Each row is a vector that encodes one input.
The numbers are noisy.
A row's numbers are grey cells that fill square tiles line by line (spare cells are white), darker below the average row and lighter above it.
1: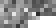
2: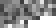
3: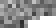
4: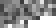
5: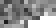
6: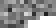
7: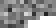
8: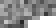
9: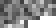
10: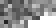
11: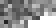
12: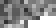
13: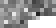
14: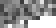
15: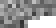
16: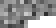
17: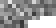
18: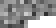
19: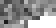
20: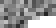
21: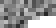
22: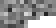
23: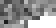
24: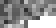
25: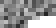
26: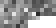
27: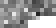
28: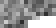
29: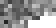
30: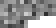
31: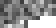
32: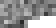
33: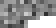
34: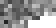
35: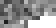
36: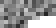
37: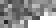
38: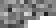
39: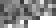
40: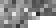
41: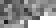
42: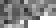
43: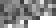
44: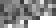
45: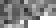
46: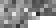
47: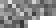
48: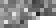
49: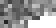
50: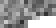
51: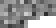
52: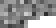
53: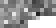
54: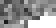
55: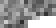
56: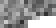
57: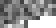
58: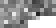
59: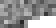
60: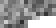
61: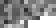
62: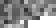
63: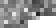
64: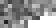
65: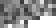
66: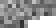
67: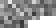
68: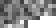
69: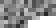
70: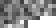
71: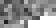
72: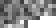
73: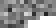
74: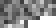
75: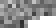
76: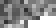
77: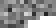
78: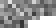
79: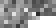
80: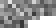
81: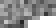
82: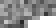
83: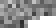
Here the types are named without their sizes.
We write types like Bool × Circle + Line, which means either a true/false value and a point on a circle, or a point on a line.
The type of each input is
Line + Tree.
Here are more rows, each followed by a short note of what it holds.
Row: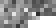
a node of a tree
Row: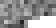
a node of a tree
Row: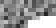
a node of a tree
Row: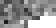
a point on a line
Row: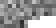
a node of a tree
